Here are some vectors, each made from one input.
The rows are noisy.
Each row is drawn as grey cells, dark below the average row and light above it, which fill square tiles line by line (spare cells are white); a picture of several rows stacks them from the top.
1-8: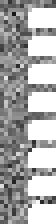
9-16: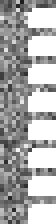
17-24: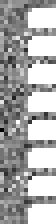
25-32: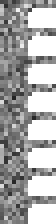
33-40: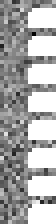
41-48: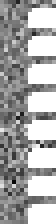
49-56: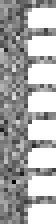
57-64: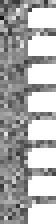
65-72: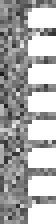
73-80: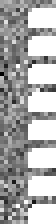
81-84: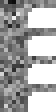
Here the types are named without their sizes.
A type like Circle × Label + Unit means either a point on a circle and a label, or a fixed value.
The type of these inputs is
(Label + Line) × Line.
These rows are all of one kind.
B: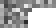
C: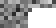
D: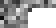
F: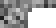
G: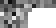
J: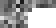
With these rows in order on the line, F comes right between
B and C.
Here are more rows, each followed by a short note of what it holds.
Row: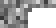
a label and a point on a line
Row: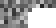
a label and a point on a line
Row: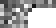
a label and a point on a line
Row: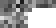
a label and a point on a line
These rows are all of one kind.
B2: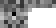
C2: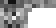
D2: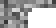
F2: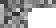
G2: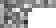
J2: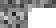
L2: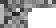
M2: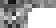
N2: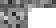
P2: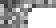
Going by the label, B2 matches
C2, J2, M2 and N2.
